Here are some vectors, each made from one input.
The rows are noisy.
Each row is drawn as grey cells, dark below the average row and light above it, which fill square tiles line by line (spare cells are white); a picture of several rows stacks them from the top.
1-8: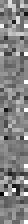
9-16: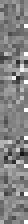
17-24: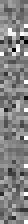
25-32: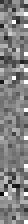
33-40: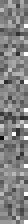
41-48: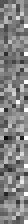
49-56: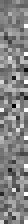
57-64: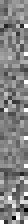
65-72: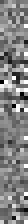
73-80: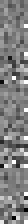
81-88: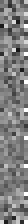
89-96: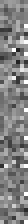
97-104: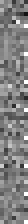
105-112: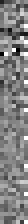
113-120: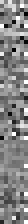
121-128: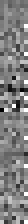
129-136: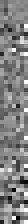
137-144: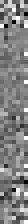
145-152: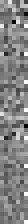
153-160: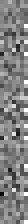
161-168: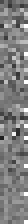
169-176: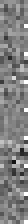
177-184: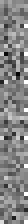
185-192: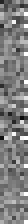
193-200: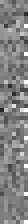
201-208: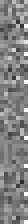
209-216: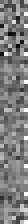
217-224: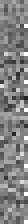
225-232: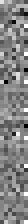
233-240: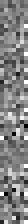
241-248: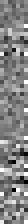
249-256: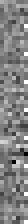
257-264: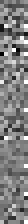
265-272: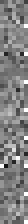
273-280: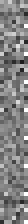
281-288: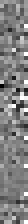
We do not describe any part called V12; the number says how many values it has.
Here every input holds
a point on a 10-point line, a node of a 7-node tree, a true/false value and a value of V12.
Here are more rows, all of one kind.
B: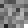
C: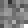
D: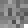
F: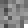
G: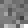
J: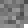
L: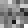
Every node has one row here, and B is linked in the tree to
C.
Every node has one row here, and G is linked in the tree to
C, D and J.
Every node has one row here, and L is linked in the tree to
D.
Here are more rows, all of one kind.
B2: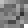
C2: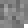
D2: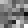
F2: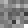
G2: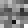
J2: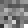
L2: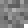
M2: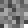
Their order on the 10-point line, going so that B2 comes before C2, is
B2, F2, G2, C2, M2, D2, J2, L2.
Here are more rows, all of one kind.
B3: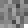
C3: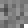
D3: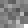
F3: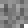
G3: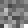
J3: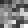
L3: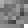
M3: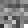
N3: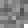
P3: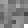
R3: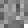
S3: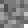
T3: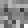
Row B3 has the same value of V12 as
L3, M3 and R3.
